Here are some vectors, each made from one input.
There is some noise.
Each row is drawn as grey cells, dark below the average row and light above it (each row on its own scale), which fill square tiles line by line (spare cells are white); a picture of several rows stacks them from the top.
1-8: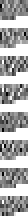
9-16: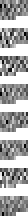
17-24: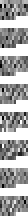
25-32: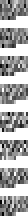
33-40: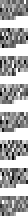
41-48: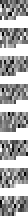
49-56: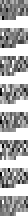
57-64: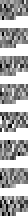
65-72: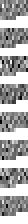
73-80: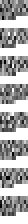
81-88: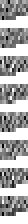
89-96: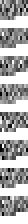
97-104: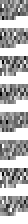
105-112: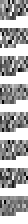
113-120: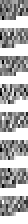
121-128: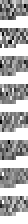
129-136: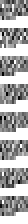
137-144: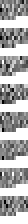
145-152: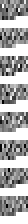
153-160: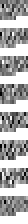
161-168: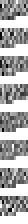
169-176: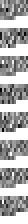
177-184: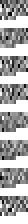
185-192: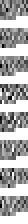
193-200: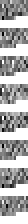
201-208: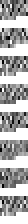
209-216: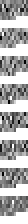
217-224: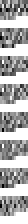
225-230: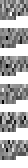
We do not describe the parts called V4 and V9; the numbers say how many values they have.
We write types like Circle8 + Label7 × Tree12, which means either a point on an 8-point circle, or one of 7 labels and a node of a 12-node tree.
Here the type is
Bool × Bool × Bool × Circle8 × V9 + V4.
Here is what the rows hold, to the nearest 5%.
About 85% of them hold a point on an 8-point circle, three true/false values and a value of V9. The rest hold a value of V4.
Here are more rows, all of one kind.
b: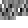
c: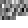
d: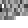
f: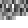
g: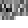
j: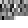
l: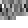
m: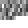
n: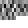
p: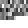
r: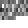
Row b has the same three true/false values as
j, m, n and p.
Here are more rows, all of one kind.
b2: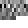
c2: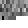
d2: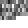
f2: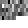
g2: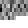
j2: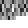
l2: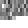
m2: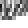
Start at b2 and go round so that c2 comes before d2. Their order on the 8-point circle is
b2, g2, j2, c2, d2, f2, l2, m2.
